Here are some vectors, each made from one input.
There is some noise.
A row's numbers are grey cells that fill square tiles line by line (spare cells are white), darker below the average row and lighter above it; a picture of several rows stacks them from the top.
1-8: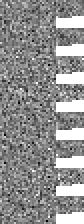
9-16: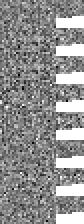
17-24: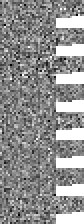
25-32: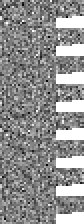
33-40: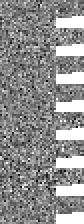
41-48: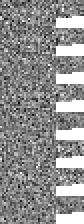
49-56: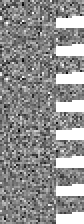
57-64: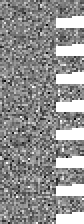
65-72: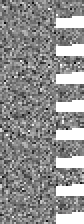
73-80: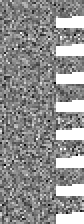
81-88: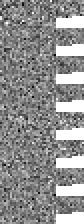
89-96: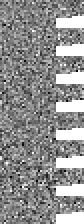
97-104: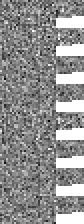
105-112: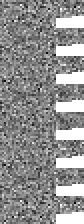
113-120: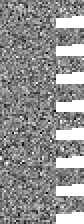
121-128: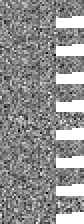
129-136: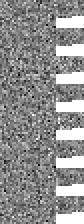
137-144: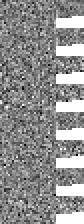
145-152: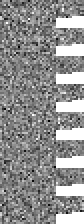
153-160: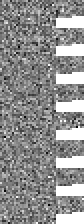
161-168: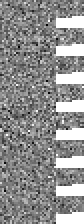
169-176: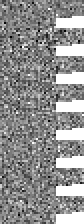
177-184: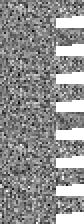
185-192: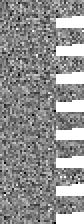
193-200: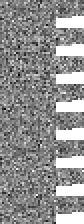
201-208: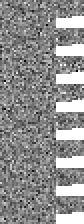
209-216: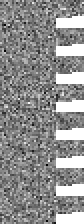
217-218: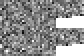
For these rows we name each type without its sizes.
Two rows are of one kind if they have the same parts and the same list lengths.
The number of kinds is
3.
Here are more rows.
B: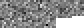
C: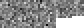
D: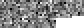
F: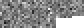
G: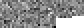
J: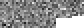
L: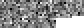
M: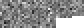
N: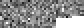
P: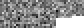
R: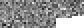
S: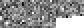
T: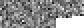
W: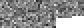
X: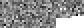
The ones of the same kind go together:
B, C, F, G, M, W
D, L
J, N, P, R, S, T, X

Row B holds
a point on each of two lines.
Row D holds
a fixed value.
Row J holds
a point on a circle.
